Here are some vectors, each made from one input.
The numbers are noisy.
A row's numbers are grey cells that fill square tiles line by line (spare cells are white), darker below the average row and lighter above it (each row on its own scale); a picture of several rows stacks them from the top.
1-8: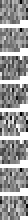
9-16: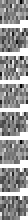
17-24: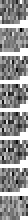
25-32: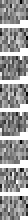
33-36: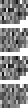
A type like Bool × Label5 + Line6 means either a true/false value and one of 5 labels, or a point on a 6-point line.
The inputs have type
Line3 × Line3 + Line4.
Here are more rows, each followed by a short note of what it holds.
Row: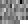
a point on each of two 3-point lines
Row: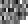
a point on a 4-point line
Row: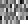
a point on each of two 3-point lines
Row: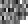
a point on a 4-point line
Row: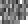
a point on a 4-point line
